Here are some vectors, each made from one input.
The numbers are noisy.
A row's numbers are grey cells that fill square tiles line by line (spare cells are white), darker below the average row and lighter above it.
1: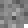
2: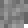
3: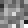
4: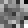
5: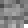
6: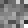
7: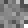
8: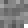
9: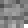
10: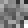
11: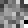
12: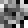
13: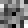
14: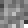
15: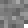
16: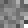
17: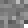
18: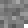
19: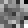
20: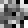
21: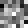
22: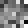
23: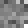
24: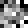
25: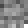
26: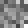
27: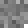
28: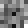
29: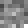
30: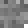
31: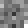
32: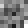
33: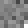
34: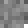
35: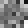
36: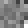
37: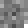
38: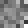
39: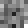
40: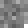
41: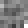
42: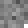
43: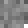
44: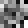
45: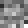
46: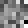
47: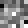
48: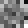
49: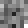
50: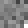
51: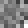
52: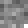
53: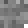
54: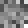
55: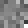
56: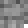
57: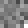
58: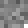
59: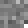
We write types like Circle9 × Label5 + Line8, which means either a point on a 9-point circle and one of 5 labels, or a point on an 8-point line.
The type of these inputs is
Bool × Circle8.
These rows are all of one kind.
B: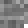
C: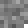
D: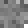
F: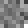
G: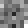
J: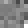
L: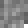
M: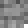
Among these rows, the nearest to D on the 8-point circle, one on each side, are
B and J.
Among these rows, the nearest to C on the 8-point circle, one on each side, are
L and M.
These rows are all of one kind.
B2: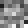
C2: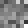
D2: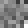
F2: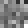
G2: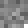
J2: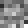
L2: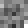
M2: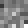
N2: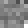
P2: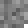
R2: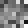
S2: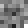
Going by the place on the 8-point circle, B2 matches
F2, J2 and P2.
